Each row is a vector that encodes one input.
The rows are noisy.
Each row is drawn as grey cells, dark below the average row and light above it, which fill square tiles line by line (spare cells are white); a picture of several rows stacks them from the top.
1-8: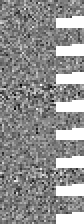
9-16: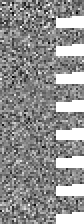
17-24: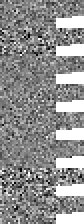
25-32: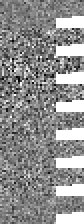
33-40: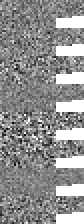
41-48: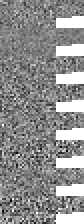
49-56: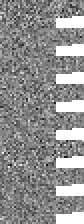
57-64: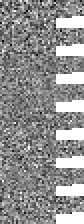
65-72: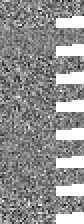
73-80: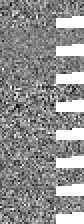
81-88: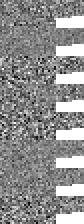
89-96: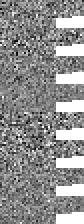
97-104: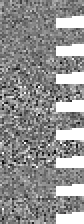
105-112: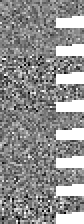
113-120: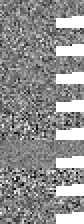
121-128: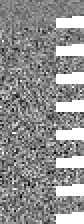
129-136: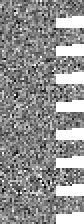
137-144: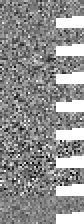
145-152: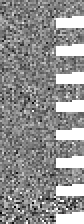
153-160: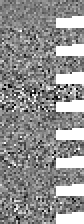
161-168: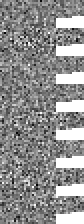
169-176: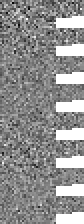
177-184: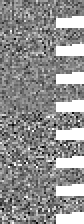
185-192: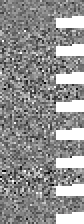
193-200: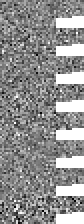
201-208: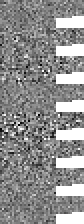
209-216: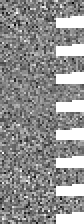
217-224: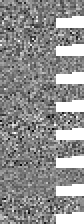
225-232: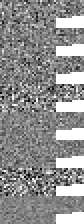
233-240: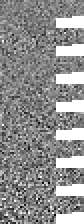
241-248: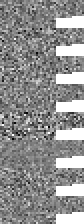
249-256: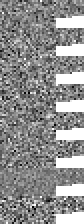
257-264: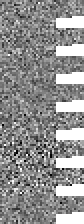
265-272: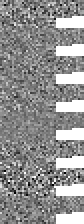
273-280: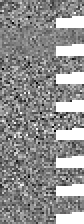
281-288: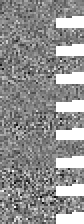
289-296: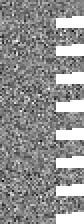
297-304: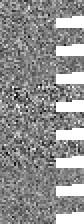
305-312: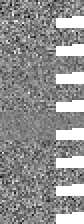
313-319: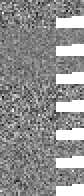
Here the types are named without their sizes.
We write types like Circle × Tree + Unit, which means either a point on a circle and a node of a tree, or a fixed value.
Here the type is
List((Circle + Unit) × Line).
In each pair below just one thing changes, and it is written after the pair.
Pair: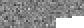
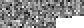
the place on the line in item 1 of the list
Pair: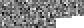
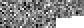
the place on the line in item 2 of the list
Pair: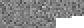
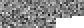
the place on the line in item 1 of the list
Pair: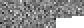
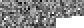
the place on the circle in item 1 of the list
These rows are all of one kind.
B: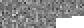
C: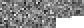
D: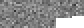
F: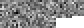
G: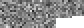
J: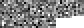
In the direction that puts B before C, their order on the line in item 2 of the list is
G, J, D, F, B, C.
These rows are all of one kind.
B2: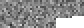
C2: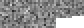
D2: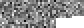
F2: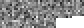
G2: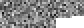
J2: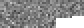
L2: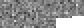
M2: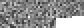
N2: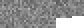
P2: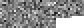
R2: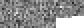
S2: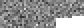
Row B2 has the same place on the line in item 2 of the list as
L2, P2 and R2.
